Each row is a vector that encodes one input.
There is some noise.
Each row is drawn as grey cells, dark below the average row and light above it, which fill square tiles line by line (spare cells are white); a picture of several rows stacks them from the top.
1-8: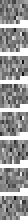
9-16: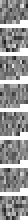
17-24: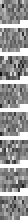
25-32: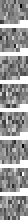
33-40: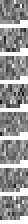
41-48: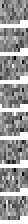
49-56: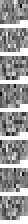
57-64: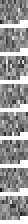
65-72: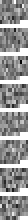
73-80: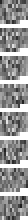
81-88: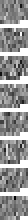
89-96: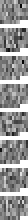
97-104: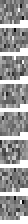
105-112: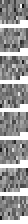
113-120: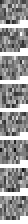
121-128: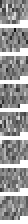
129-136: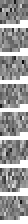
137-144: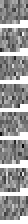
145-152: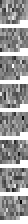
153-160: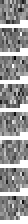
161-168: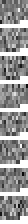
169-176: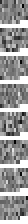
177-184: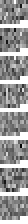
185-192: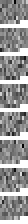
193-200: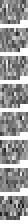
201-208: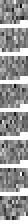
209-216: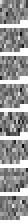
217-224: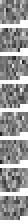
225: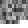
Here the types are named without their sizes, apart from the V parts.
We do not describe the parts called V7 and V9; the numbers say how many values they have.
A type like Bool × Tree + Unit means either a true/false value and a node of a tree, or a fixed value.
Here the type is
Bool × Bool × Bool × (Unit + V7 × V9) + List(Line).
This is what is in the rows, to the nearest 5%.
About 70% of them hold three true/false values, together with either a fixed value, or a value of V7 and a value of V9. The rest are lists of points on a line.
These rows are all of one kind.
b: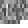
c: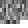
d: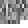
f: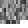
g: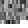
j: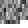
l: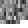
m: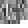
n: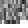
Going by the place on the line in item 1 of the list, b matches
d and m.
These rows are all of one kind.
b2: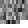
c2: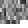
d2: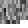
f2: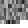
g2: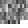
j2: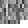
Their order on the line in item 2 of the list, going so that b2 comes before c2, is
g2, f2, b2, j2, d2, c2.
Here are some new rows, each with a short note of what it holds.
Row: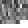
three true/false values, a value of V7 and a value of V9
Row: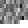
three true/false values
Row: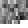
three true/false values, a value of V7 and a value of V9
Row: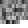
a list of one item
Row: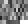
the empty list
